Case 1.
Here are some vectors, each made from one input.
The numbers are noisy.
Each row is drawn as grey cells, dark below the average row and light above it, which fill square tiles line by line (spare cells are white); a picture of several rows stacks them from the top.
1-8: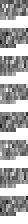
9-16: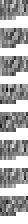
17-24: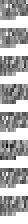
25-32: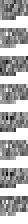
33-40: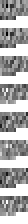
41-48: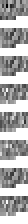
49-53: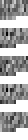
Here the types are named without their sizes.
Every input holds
a point on a circle.
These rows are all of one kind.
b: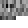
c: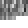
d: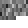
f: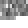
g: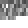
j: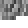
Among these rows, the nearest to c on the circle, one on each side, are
d and g.
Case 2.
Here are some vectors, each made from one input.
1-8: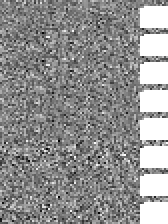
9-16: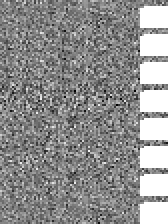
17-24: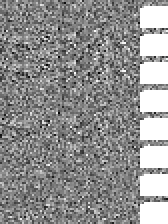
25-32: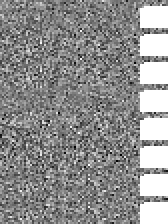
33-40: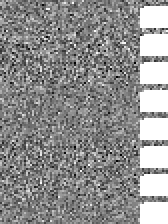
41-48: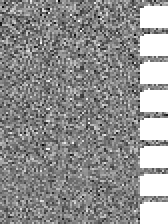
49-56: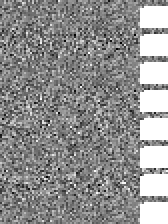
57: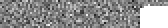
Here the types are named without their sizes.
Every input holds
a point on a line.
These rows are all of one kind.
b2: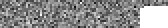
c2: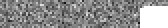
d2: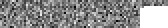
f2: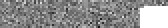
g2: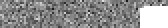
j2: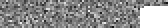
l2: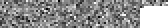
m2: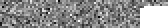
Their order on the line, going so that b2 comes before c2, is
d2, b2, j2, f2, g2, c2, m2, l2.
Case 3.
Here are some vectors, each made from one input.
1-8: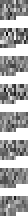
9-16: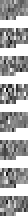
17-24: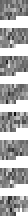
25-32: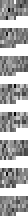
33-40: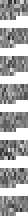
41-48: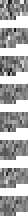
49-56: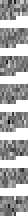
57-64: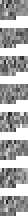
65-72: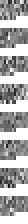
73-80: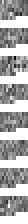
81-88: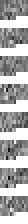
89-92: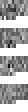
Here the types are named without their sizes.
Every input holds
a point on a line.
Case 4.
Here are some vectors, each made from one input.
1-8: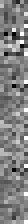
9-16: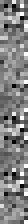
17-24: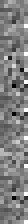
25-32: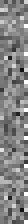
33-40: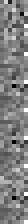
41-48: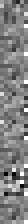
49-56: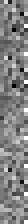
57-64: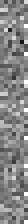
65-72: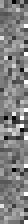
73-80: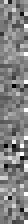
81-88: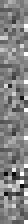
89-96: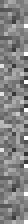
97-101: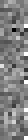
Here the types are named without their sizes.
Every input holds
either a fixed value, or a node of a tree.
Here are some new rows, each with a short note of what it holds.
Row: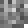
a node of a tree
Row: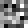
a fixed value
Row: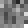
a node of a tree
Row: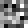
a fixed value
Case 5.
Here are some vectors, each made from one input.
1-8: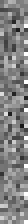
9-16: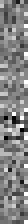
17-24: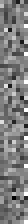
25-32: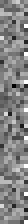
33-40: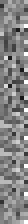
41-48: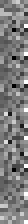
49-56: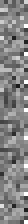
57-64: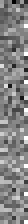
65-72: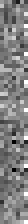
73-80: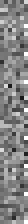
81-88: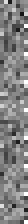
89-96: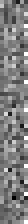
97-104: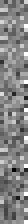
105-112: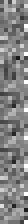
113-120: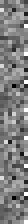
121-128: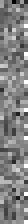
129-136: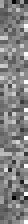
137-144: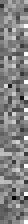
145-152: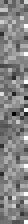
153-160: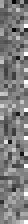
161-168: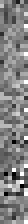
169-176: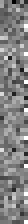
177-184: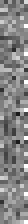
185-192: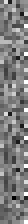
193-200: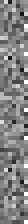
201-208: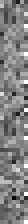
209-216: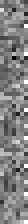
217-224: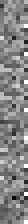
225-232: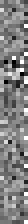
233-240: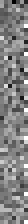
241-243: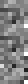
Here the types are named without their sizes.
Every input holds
either a fixed value, or a node of a tree.
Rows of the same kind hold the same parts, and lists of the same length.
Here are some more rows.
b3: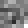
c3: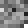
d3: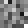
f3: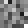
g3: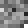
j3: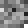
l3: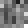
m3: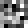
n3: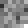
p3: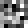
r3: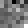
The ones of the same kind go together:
b3, c3, d3, f3, g3, j3, l3, n3, r3
m3, p3

